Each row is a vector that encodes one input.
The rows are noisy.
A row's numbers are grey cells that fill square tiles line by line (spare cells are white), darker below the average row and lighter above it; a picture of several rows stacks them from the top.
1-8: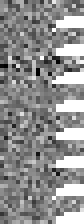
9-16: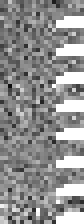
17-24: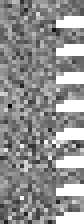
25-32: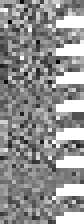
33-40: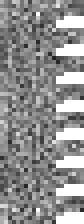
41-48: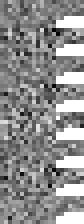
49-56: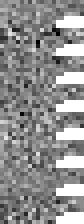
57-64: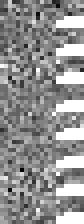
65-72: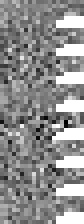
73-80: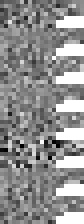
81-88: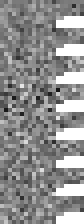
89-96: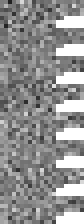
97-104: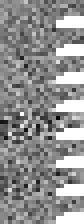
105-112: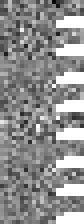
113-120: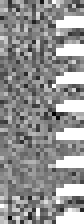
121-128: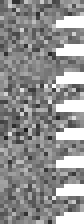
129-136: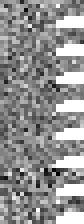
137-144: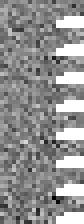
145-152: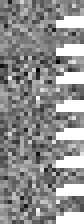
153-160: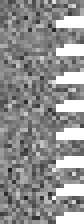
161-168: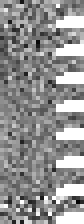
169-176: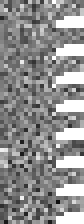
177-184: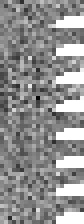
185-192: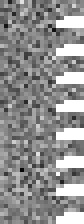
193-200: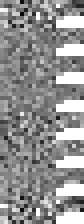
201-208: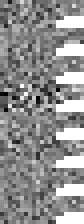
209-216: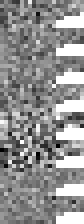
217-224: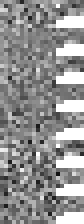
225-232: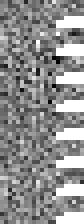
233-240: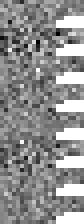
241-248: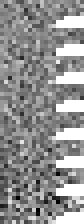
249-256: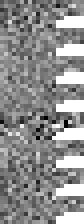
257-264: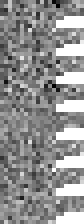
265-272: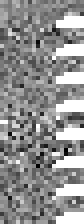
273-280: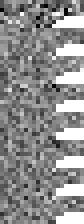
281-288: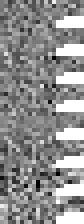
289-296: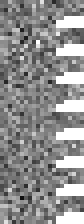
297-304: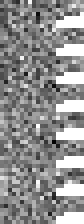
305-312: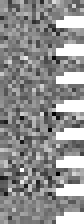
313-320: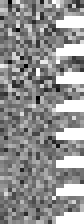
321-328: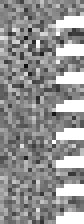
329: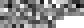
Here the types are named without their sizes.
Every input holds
a list of points on a line.
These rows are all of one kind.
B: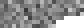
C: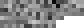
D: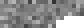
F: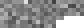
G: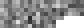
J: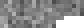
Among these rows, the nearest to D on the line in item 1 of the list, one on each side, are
C and J.
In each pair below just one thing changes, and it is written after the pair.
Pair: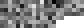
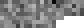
the place on the line in item 2 of the list
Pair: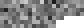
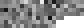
the place on the line in item 2 of the list
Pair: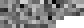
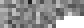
the place on the line in item 2 of the list
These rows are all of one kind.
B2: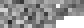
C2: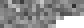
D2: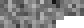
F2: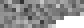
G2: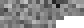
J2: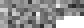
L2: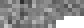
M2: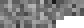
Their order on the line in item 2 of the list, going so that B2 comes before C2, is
L2, G2, B2, D2, J2, M2, C2, F2.
